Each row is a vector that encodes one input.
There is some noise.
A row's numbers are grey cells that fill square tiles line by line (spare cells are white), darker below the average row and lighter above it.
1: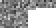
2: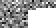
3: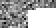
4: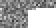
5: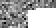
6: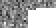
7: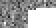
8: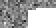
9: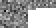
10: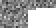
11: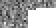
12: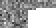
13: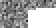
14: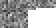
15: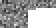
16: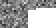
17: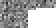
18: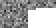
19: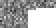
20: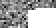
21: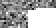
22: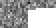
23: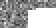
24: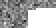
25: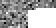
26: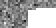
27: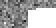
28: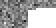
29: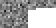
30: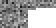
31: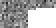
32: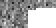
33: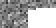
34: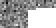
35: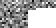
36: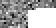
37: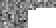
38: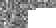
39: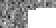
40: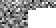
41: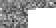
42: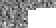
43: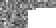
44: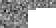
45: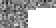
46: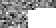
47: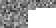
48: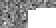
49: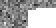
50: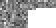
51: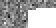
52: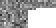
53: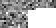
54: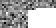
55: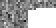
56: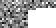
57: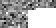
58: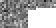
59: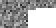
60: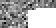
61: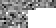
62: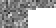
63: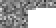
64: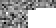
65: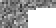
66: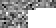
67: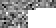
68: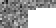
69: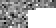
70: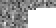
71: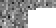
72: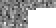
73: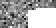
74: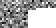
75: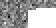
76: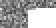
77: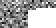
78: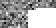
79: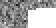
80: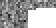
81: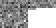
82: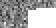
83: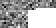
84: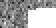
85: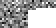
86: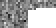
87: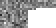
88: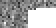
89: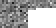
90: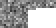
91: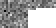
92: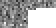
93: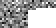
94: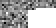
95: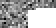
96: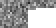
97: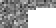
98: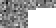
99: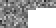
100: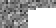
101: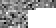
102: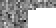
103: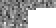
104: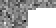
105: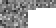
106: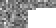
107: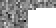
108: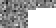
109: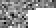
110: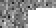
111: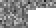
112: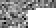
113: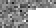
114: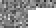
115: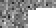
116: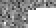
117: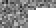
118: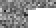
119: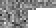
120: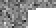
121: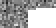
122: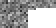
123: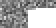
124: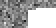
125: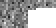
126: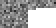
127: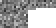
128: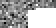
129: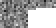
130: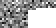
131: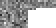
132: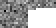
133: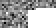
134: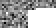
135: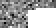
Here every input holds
either a point on a 6-point line, or a list of up to two points on a 9-point line.
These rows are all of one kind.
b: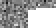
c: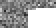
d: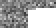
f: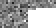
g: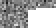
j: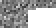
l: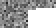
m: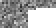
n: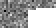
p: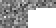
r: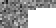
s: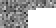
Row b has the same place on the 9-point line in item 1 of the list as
g, l and s.
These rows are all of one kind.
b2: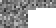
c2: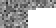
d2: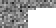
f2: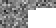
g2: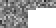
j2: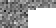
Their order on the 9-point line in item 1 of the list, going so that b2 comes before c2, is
g2, f2, b2, c2, j2, d2.
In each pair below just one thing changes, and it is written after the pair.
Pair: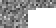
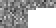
the place on the 9-point line in item 1 of the list
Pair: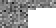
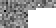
the place on the 9-point line in item 1 of the list
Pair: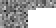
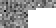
the place on the 9-point line in item 2 of the list
